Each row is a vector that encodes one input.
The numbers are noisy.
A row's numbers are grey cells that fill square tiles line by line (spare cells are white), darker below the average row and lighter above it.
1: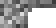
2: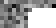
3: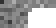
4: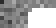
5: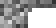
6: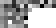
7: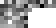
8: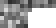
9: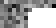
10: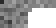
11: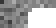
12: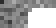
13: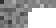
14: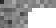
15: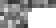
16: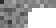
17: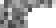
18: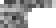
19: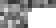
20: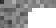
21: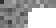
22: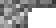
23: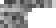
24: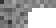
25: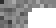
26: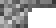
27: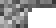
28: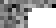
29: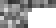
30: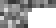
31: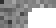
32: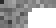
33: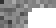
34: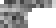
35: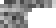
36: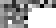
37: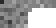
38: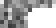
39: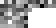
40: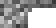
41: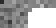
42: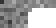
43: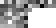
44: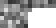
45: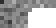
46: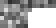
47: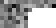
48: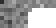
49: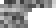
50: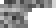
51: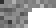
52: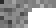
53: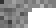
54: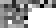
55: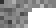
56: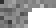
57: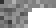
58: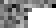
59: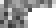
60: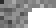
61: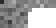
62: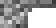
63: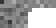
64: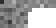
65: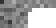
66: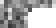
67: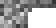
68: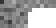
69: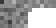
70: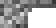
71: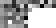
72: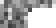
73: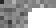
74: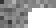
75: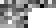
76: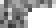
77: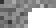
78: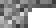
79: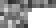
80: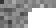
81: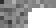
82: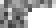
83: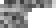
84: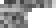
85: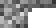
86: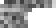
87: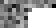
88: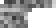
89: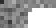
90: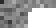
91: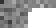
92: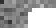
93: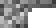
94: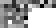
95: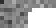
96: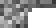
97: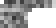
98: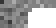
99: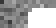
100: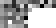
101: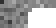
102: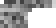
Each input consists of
a point on an 8-point circle.
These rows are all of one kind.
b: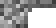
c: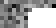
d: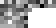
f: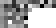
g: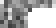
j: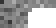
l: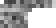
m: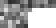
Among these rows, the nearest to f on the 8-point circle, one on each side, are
c and d.
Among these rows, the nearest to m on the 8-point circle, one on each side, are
b and l.
